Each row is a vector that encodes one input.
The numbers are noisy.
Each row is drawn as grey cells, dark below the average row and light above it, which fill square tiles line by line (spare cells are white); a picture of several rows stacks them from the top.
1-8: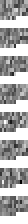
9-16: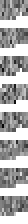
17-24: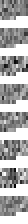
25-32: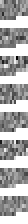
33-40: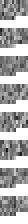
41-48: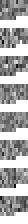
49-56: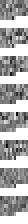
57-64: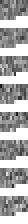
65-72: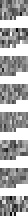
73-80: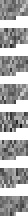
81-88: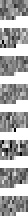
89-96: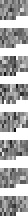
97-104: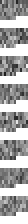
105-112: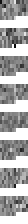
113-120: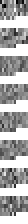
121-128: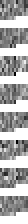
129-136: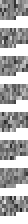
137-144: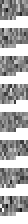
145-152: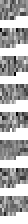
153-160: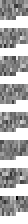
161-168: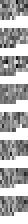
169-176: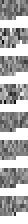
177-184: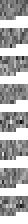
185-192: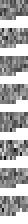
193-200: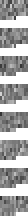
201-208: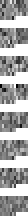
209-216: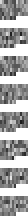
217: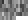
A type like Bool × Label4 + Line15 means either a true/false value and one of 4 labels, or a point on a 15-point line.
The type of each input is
List2(Line7) × (Tree8 + Unit).
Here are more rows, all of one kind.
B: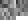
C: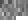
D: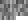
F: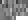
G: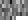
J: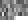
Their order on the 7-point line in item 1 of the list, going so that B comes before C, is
B, C, D, F, J, G.
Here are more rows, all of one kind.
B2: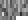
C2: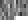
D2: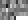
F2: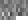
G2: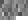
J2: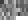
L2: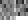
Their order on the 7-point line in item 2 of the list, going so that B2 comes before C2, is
D2, B2, G2, F2, J2, L2, C2.
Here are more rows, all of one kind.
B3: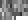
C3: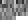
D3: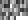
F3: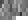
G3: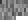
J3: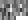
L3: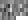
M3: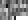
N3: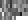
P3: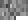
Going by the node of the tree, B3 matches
C3, M3 and N3.
